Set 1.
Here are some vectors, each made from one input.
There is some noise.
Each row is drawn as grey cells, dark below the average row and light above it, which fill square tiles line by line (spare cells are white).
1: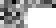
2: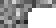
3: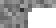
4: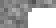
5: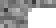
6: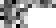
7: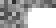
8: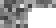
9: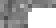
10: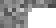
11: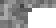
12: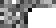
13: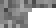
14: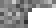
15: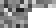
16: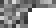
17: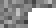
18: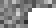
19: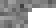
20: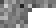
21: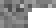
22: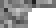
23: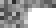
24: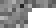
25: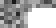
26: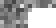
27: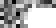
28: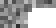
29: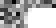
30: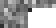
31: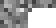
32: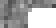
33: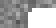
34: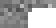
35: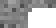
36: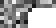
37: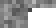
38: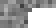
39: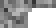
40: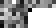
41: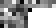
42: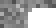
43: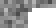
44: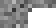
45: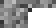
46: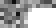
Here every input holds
either a point on a 3-point line and a point on a 4-point line, or a point on a 7-point line.
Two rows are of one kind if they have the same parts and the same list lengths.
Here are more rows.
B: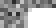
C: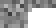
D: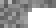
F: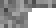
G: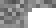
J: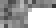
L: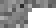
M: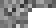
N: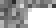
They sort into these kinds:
B, C, D, G, L, M
F, J, N

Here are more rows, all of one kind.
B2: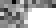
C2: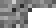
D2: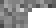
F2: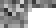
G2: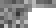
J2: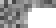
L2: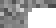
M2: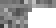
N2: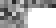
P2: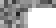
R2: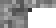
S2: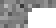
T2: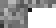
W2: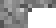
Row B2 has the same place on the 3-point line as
G2, M2 and R2.
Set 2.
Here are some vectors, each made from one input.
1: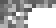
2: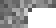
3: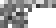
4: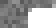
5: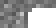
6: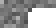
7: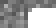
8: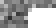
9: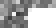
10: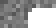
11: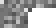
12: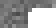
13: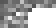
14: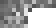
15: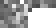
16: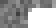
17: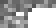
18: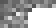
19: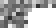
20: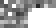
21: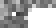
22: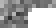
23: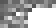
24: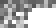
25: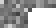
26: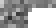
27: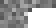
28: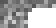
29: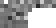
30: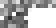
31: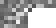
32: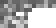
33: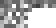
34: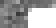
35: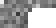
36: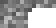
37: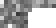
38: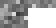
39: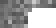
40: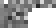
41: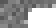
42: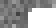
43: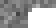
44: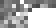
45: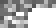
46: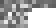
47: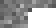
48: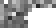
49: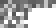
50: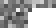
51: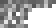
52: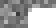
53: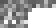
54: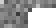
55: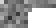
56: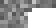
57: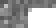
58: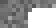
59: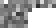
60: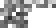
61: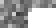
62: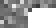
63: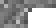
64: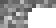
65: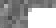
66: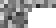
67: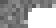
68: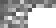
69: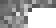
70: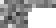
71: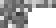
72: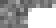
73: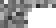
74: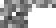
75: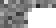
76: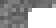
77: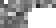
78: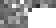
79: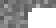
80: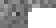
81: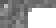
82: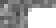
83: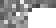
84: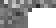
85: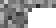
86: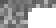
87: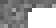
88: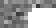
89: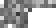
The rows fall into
2 kinds.
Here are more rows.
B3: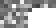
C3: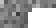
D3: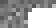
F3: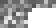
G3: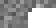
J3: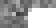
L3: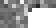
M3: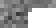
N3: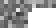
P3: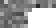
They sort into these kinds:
B3, L3, N3, P3
C3, D3, F3, G3, J3, M3

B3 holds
a point on a 3-point line and a point on a 4-point line.
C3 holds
a point on an 8-point line.
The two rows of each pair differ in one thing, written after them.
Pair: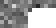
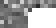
the place on the 3-point line
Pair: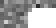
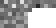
the place on the 4-point line
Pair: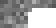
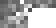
the place on the 3-point line
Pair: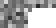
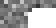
the place on the 3-point line
